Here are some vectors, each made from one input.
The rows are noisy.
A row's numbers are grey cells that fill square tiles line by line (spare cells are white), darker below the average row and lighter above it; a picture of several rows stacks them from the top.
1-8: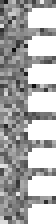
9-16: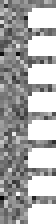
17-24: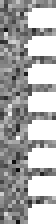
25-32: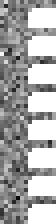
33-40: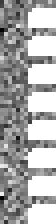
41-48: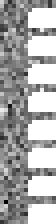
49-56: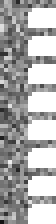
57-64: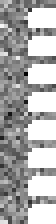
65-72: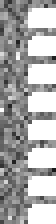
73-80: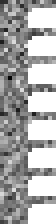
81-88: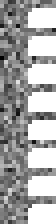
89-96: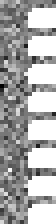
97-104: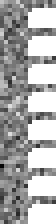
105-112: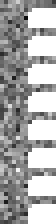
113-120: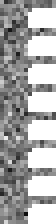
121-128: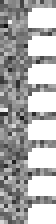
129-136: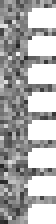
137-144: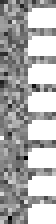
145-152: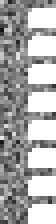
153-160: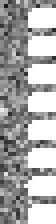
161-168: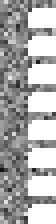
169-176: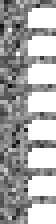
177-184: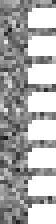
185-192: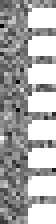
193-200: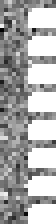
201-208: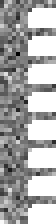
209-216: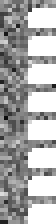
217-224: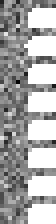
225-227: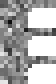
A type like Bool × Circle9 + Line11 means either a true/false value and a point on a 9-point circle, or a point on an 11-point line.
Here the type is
(Bool × Bool × Bool × Circle6 + Tree9) × (Line9 + Tree7).
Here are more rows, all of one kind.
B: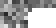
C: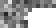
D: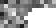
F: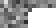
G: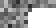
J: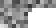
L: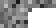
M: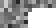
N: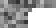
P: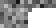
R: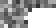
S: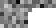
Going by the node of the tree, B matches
C and R.
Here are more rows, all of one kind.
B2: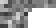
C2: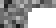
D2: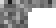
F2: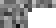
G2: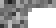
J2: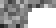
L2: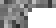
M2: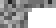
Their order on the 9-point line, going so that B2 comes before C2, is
M2, B2, G2, D2, L2, F2, C2, J2.
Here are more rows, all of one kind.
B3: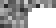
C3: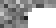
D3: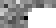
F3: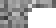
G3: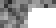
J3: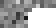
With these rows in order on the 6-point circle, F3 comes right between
G3 and J3.
